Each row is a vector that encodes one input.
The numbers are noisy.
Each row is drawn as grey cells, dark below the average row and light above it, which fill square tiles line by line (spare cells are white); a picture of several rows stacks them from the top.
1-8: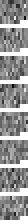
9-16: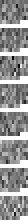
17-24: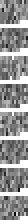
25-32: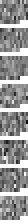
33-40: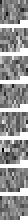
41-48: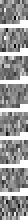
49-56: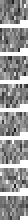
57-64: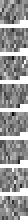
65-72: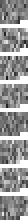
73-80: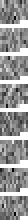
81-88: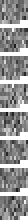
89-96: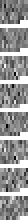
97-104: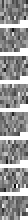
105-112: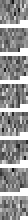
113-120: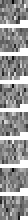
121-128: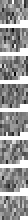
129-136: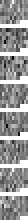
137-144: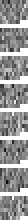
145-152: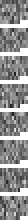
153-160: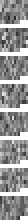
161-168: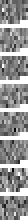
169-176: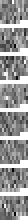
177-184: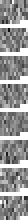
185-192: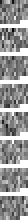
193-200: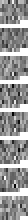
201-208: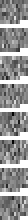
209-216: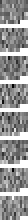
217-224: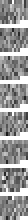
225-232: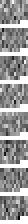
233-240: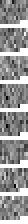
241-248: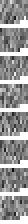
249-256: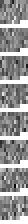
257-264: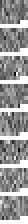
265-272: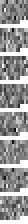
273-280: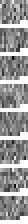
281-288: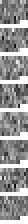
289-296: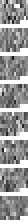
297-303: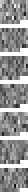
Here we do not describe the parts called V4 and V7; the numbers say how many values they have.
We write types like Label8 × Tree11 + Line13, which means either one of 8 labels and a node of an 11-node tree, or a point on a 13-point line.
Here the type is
(Line6 + V4) × Tree9 + Line8 × V7.
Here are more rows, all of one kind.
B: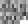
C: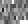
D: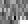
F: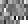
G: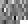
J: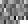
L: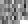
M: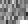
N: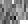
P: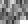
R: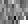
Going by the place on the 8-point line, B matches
L and M.
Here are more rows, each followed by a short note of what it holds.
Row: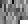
a node of a 9-node tree and a value of V4
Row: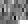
a point on an 8-point line and a value of V7
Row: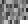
a point on a 6-point line and a node of a 9-node tree
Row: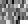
a point on a 6-point line and a node of a 9-node tree
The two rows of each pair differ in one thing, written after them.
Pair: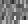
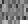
the node of the tree
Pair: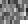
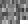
the node of the tree
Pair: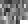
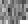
the place on the 6-point line
